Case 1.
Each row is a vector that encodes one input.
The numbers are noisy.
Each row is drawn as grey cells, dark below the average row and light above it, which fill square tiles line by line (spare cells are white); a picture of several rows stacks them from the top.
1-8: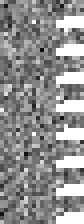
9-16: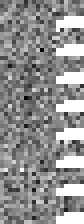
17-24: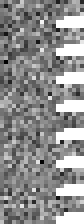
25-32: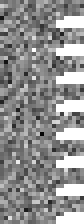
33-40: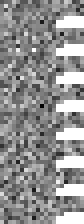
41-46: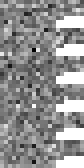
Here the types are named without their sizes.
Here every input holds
a point on a line, together with either a fixed value, or a node of a tree.
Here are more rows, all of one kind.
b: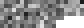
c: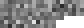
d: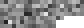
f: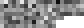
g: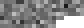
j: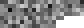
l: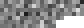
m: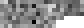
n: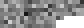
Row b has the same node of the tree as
d, l and n.
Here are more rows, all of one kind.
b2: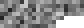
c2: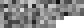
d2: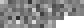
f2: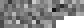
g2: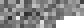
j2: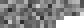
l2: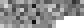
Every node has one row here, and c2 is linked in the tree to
b2 and l2.
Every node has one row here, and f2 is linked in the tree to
b2 and d2.
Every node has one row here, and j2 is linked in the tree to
b2 and g2.
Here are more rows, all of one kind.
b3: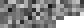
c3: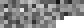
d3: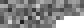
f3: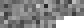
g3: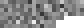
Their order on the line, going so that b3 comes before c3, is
b3, d3, g3, f3, c3.
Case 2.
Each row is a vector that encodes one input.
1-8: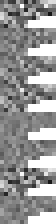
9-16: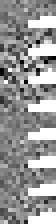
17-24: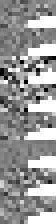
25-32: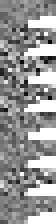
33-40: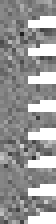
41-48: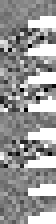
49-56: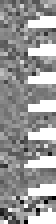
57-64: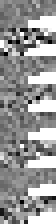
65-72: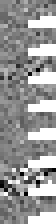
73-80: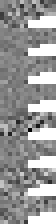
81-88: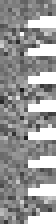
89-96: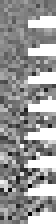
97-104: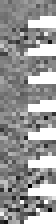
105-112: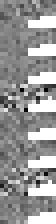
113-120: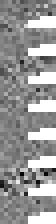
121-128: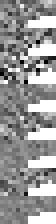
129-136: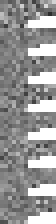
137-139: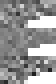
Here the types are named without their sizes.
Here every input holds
a list of points on a line.
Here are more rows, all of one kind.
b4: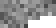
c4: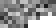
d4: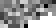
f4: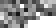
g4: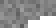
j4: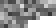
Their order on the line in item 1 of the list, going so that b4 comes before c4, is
d4, j4, b4, f4, g4, c4.
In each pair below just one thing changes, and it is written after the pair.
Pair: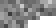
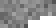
the place on the line in item 1 of the list
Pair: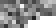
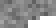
the place on the line in item 2 of the list
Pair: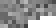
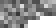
the place on the line in item 2 of the list
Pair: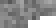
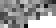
the place on the line in item 1 of the list
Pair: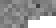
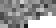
the place on the line in item 1 of the list
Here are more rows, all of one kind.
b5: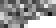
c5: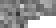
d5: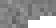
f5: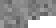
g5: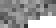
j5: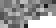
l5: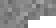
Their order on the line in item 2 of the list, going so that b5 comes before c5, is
b5, l5, g5, j5, d5, f5, c5.
